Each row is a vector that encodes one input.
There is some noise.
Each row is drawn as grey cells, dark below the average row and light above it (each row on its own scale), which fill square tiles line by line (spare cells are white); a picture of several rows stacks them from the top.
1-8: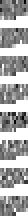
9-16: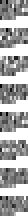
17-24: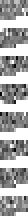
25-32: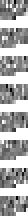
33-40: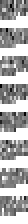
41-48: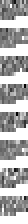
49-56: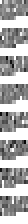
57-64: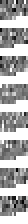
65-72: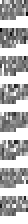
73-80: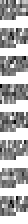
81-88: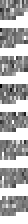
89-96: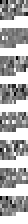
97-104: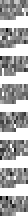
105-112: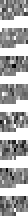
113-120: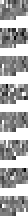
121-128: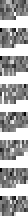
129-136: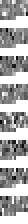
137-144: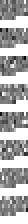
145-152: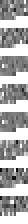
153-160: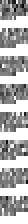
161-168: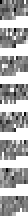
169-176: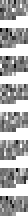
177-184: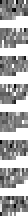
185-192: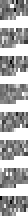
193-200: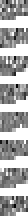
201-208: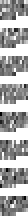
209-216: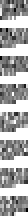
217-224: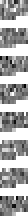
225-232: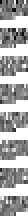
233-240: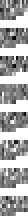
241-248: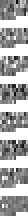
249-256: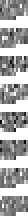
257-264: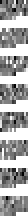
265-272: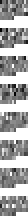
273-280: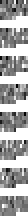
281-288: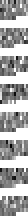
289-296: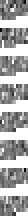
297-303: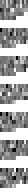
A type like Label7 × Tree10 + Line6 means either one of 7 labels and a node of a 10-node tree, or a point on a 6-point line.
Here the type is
Label11 × (Line5 + Line9).
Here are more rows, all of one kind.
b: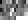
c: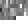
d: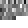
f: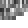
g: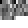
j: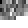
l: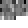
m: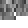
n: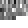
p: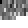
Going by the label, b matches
c, f and j.
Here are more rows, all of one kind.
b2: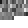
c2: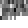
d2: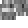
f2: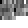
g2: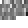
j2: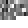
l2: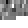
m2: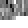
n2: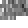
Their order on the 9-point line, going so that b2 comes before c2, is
d2, n2, g2, m2, j2, l2, b2, f2, c2.
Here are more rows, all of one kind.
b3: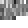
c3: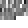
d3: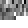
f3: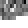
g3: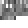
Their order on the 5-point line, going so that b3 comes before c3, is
b3, g3, c3, d3, f3.
